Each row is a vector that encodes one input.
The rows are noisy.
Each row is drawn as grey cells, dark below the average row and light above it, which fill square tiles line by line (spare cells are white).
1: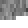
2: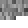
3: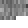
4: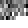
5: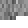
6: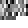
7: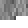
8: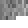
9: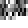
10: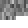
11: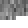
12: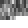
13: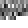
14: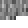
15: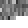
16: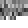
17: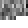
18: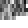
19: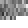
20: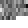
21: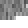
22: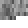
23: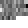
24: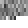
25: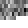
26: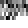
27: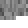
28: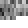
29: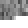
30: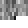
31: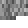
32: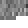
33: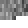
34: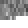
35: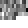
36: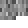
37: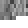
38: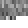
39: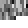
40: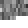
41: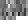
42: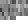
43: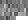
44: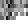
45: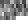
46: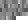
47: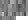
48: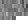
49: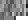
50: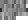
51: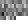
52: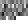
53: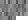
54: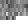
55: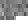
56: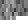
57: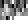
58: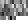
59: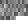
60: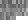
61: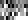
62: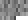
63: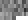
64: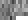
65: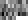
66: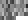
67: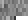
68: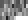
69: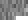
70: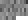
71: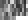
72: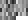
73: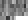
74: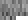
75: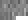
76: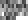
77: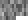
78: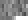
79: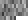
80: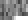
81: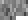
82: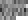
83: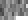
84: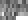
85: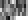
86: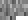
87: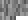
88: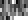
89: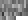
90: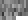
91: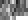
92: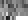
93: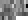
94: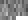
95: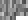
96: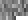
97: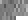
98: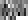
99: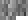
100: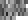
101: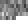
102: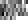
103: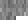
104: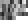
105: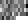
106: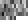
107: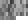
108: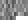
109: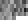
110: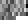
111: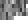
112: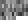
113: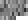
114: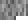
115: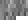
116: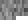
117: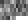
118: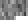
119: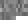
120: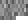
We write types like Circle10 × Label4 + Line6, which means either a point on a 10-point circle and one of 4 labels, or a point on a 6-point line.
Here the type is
Line6 × (Line6 + Line8).
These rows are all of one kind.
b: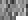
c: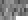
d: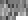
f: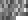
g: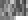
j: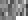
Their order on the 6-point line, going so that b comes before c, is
f, g, b, d, j, c.
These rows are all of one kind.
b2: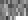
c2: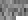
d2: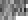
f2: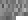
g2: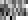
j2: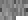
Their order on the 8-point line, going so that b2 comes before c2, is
f2, j2, b2, c2, g2, d2.
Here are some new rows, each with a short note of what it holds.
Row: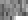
a point on a 6-point line and a point on an 8-point line
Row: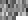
a point on a 6-point line and a point on an 8-point line
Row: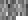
a point on a 6-point line and a point on an 8-point line
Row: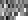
a point on a 6-point line and a point on an 8-point line
